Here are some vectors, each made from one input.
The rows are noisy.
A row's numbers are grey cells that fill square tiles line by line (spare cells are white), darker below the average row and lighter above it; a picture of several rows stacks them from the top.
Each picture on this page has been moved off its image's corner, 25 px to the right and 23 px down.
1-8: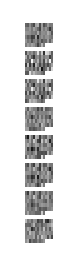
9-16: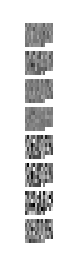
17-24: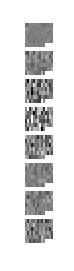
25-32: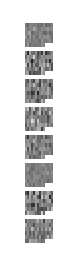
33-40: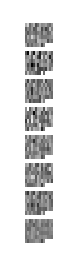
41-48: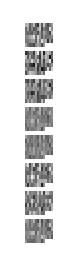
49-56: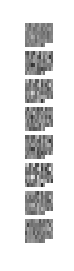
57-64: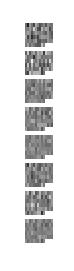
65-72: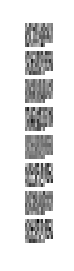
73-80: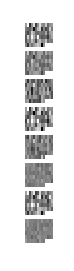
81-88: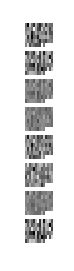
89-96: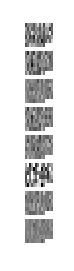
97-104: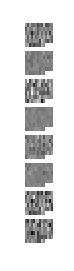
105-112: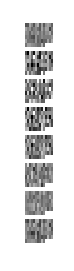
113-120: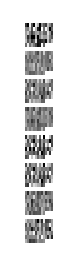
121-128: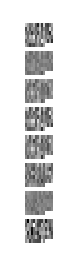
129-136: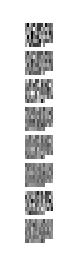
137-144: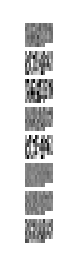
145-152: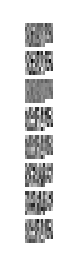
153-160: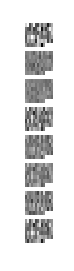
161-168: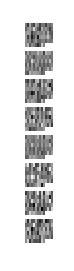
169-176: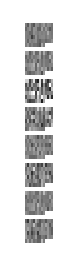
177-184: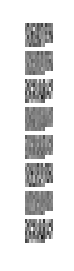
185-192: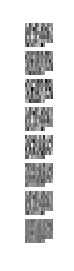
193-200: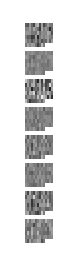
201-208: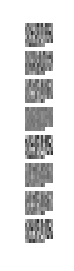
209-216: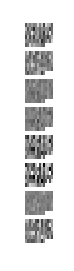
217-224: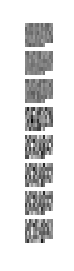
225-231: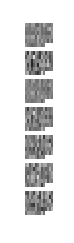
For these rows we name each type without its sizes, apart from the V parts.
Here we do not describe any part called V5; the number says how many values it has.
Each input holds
a list of items, each a true/false value and a value of V5.
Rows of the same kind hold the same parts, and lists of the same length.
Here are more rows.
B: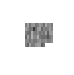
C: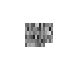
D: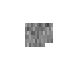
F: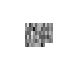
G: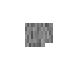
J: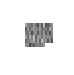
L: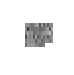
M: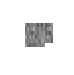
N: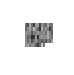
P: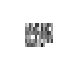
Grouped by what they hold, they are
B, M, P
C, D, L
F, G, J
N

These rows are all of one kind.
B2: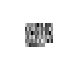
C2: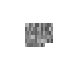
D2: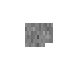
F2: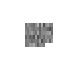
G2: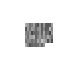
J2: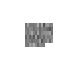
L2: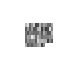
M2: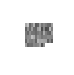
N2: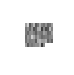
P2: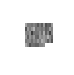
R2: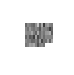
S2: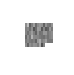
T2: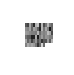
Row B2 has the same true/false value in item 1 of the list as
L2 and T2.
